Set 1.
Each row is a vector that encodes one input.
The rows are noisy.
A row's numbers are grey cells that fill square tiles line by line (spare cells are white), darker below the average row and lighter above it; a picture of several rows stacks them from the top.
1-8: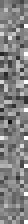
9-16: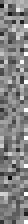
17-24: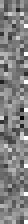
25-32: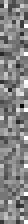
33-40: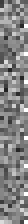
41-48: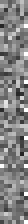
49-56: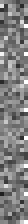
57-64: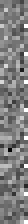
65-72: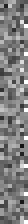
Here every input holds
three true/false values.
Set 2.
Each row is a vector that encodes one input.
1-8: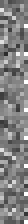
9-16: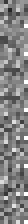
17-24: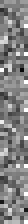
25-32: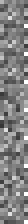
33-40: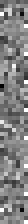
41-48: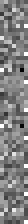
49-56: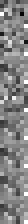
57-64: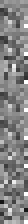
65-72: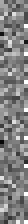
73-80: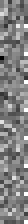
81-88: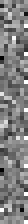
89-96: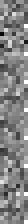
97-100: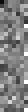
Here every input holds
one of 11 labels.
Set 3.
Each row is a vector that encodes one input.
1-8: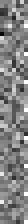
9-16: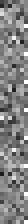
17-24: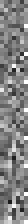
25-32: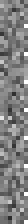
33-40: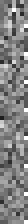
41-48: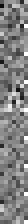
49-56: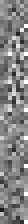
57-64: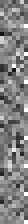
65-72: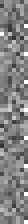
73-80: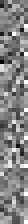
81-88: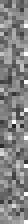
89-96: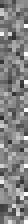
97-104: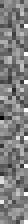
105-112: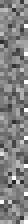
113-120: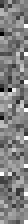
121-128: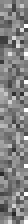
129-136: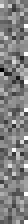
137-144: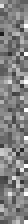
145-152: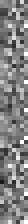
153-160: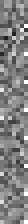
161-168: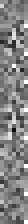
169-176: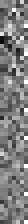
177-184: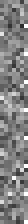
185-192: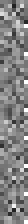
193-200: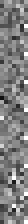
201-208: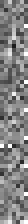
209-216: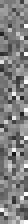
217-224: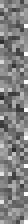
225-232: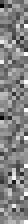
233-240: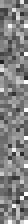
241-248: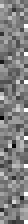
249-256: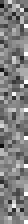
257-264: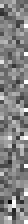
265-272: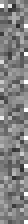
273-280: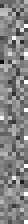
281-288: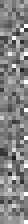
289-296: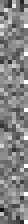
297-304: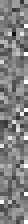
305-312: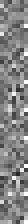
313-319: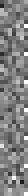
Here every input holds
a point on an 18-point circle.
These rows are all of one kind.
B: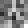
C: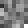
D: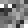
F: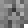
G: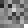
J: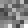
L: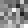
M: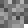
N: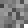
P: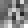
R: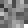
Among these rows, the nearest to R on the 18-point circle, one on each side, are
C and M.
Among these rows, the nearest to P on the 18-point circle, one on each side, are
B and L.
